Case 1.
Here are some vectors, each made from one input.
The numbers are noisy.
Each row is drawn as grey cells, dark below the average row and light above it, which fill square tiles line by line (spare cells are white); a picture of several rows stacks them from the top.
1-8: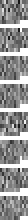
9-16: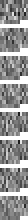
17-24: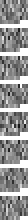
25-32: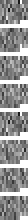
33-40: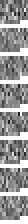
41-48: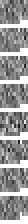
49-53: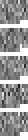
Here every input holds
either a fixed value, or a node of a 7-node tree, or three true/false values.
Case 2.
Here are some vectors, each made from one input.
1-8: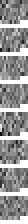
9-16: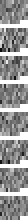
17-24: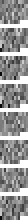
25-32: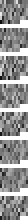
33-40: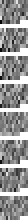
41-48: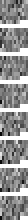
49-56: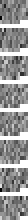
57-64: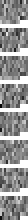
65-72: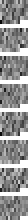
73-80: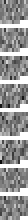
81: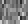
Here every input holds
a node of an 8-node tree, together with either a fixed value, or three true/false values.
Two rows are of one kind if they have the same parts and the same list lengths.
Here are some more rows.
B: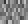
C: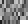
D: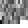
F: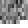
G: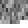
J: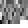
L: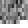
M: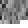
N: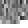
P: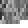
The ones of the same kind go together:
B, F, G, L, M, N, P
C, D, J

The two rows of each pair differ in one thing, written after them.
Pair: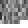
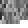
the node of the tree
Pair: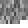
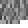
one of the three true/false values
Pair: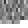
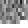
the node of the tree
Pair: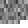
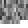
the node of the tree
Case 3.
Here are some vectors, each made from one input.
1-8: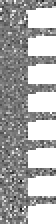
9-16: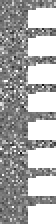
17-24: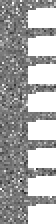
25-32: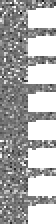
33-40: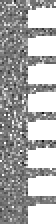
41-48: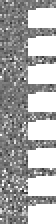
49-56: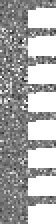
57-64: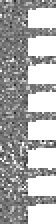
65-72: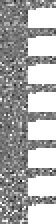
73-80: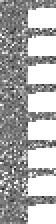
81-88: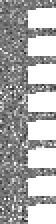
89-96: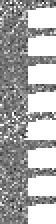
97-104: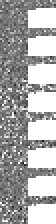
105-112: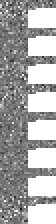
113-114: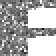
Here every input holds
either a point on an 8-point line, or three true/false values.
